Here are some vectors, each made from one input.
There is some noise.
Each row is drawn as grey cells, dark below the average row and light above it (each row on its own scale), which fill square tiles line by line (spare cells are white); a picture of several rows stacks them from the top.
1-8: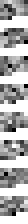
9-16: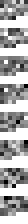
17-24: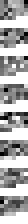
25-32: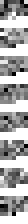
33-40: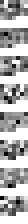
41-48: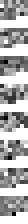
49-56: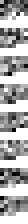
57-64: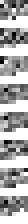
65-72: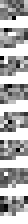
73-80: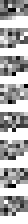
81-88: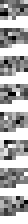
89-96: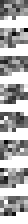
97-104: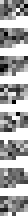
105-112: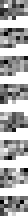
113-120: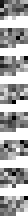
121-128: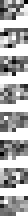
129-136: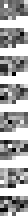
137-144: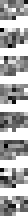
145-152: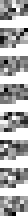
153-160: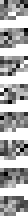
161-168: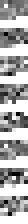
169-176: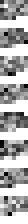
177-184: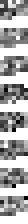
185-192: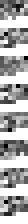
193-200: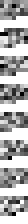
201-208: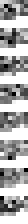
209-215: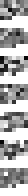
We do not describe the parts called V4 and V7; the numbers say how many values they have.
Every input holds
either a point on an 8-point line, a true/false value, a value of V4 and a value of V7, or a point on each of two 9-point lines.
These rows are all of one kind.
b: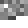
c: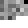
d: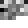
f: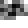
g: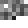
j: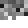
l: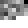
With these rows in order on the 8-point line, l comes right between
d and j.
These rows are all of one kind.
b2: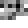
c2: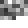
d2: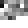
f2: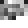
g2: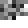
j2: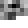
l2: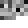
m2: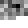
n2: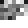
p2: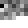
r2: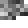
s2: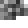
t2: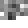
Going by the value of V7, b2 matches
g2, j2 and n2.
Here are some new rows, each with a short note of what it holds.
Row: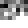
a point on each of two 9-point lines
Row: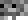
a point on an 8-point line, a true/false value, a value of V4 and a value of V7
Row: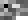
a point on each of two 9-point lines
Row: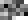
a point on each of two 9-point lines
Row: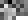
a point on an 8-point line, a true/false value, a value of V4 and a value of V7
